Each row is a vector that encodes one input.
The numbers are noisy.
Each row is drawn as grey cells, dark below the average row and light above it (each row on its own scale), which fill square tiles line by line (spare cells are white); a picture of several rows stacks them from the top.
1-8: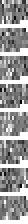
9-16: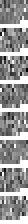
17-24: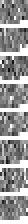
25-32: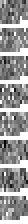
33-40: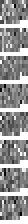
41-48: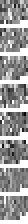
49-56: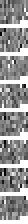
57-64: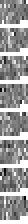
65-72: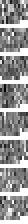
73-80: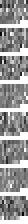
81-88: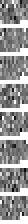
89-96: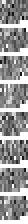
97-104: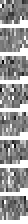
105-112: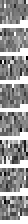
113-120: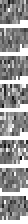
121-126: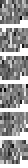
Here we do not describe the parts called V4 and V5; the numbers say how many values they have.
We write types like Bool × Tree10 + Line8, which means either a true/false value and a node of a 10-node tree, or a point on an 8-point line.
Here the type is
Bool × V5 + Circle6 × V4 + Unit.
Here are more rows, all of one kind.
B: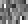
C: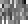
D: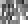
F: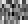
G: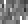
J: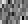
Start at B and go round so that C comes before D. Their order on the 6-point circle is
B, C, F, J, G, D.
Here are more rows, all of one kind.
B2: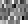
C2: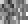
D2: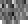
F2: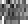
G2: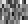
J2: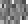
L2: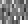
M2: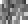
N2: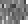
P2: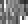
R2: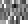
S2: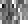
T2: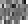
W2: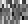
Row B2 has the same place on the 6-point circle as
J2, M2 and R2.
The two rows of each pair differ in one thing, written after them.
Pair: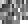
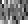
the place on the 6-point circle
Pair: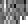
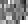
the value of V4
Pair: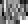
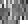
the value of V4
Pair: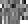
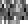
the value of V4
